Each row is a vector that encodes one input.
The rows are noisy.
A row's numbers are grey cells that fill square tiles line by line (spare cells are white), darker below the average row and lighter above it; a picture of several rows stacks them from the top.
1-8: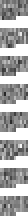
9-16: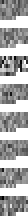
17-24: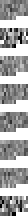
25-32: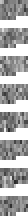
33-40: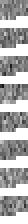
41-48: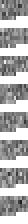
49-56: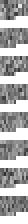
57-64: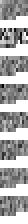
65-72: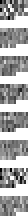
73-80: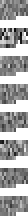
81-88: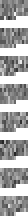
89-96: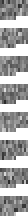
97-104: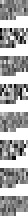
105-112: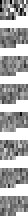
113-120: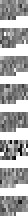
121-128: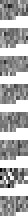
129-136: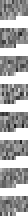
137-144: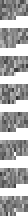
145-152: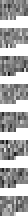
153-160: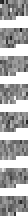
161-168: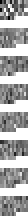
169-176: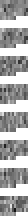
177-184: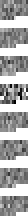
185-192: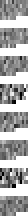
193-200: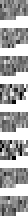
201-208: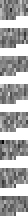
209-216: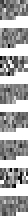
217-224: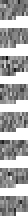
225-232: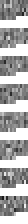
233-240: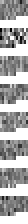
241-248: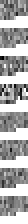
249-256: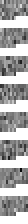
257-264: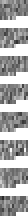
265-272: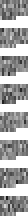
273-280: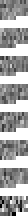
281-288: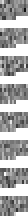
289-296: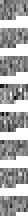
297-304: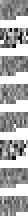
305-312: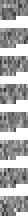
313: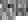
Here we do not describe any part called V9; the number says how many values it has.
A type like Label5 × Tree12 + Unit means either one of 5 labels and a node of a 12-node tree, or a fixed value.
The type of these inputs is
(Bool × Bool × Bool × Bool + V9) × Label8 × Line12 × Tree8 + Line6.
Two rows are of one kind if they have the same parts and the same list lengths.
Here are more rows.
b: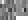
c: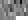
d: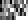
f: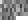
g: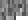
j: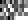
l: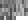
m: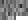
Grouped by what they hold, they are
b, c, f, l
d, j
g, m

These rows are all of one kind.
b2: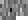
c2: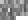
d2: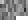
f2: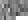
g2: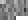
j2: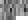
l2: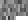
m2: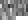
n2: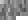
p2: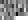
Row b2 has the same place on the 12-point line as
c2 and f2.
